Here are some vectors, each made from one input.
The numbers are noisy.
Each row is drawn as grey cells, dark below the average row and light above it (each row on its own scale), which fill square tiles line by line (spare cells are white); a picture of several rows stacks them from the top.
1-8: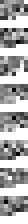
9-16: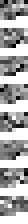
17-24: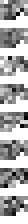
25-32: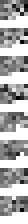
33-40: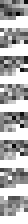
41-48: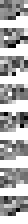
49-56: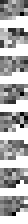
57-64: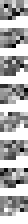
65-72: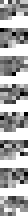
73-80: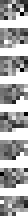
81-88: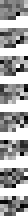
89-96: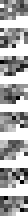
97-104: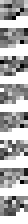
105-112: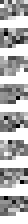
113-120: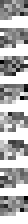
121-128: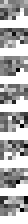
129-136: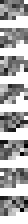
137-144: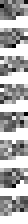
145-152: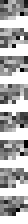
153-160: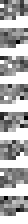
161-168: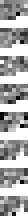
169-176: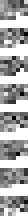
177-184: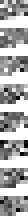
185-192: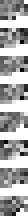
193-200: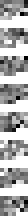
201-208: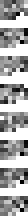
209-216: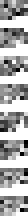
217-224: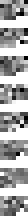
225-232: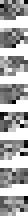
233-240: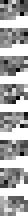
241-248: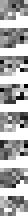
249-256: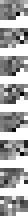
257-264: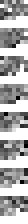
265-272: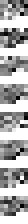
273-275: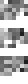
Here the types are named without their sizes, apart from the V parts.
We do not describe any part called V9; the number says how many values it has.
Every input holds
a point on a line, together with either a point on a circle, or a value of V9.
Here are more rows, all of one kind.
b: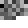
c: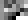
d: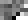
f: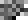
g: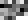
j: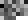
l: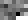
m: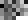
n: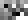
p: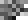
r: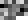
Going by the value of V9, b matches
f, j, m and p.
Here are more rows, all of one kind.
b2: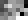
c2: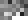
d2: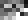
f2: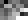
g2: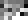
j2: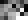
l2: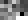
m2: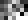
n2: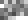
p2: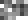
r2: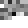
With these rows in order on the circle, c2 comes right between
g2 and r2.
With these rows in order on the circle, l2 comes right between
b2 and p2.
